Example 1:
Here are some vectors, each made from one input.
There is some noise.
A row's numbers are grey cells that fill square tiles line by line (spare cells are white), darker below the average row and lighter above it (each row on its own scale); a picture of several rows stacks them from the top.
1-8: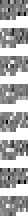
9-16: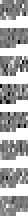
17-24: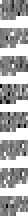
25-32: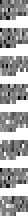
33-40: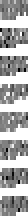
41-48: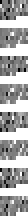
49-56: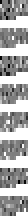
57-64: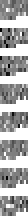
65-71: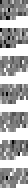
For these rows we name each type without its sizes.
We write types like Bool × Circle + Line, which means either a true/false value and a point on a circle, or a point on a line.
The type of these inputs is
(Circle + Unit) × Line.
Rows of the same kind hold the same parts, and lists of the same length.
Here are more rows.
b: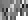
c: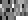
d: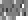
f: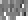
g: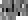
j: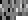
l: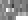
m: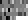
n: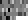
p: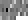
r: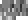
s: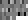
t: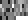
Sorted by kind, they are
b, d, f, g, l, p, r
c, j, m, n, s, t

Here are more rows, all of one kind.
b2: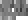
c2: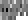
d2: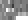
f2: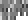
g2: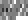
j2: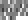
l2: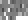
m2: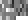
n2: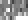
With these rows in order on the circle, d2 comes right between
m2 and n2.
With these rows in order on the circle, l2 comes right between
j2 and n2.
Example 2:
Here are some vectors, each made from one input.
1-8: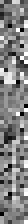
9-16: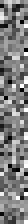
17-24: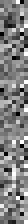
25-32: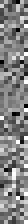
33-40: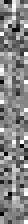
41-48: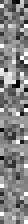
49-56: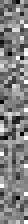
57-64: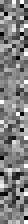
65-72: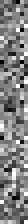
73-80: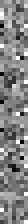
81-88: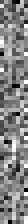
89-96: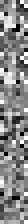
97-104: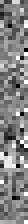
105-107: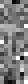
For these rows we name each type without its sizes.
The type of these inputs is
Bool × Bool × Bool × Bool + Line.
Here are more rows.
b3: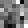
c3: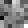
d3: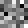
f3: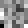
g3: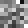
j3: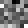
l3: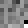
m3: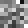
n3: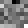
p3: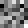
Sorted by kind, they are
b3, c3, d3, f3, g3, m3, p3
j3, l3, n3

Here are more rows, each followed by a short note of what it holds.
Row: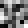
four true/false values
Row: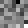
a point on a line
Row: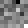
a point on a line
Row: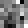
four true/false values
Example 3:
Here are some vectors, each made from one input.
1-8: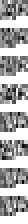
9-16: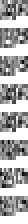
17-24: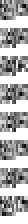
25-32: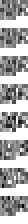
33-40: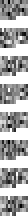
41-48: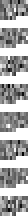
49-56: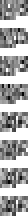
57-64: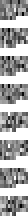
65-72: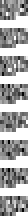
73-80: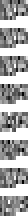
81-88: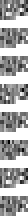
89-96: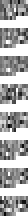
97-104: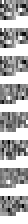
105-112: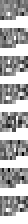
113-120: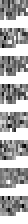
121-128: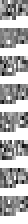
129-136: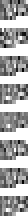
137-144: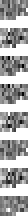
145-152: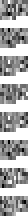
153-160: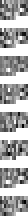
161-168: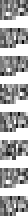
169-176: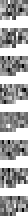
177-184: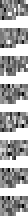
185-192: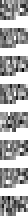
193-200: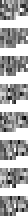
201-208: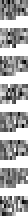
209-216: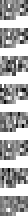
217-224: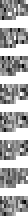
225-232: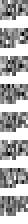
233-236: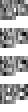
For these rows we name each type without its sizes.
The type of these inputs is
Circle + Line.
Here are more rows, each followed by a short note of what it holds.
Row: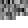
a point on a line
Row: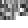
a point on a circle
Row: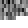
a point on a line
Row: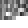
a point on a circle
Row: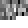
a point on a circle
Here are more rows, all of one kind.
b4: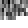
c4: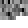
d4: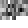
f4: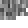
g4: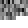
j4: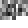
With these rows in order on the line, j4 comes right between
d4 and f4.
